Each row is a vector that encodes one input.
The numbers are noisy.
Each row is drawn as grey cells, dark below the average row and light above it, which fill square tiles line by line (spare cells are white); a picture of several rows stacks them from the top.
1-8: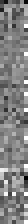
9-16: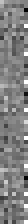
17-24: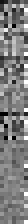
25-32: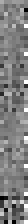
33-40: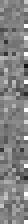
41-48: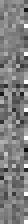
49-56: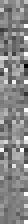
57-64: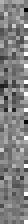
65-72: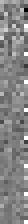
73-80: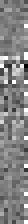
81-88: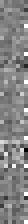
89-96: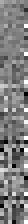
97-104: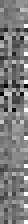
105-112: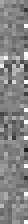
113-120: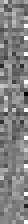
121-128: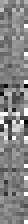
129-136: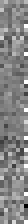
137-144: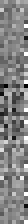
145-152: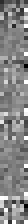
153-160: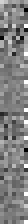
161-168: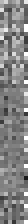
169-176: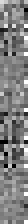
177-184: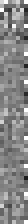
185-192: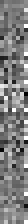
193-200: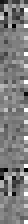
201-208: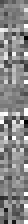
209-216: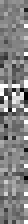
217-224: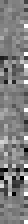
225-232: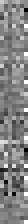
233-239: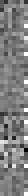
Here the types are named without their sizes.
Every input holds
a true/false value, together with either a point on a circle, or a fixed value.
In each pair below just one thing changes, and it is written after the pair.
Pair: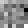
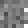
the true/false value
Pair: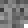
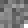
the place on the circle
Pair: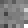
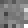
the place on the circle
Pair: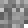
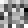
the true/false value
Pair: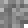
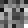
the true/false value
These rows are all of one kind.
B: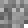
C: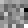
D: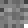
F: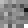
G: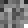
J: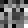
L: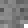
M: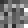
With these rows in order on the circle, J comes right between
D and F.
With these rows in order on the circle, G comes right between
B and C.
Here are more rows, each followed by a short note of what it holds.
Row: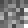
a true/false value
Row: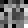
a point on a circle and a true/false value
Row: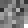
a true/false value
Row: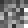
a true/false value
